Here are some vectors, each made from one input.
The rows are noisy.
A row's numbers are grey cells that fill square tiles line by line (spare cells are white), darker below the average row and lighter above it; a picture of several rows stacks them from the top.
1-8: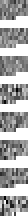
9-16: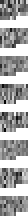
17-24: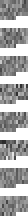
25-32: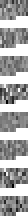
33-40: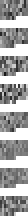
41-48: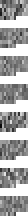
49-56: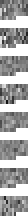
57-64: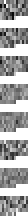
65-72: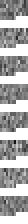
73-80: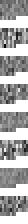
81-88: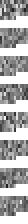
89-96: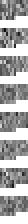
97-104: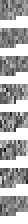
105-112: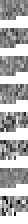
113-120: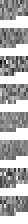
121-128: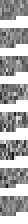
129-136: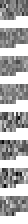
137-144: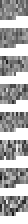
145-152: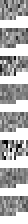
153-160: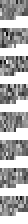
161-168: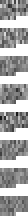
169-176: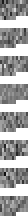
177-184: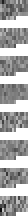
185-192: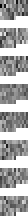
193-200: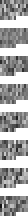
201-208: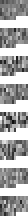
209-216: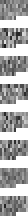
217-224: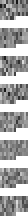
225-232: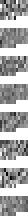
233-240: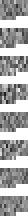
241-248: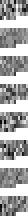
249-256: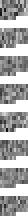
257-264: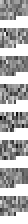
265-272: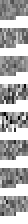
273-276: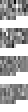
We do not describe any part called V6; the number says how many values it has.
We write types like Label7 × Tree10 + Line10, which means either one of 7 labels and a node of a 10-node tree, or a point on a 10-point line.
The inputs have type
(Bool × Bool × Bool × Bool + Tree10) × (Tree14 + V6).
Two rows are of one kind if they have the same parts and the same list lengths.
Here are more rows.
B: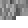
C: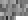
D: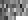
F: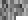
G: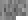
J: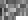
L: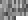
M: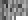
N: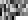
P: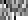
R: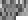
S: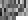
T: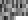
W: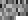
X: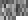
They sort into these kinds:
B, C, L, W
D, F, J, M, N, R, S
G, P, X
T

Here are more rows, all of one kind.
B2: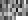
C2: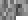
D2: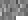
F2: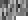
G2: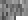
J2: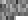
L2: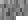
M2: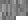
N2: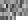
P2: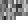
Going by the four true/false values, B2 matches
F2, G2 and J2.
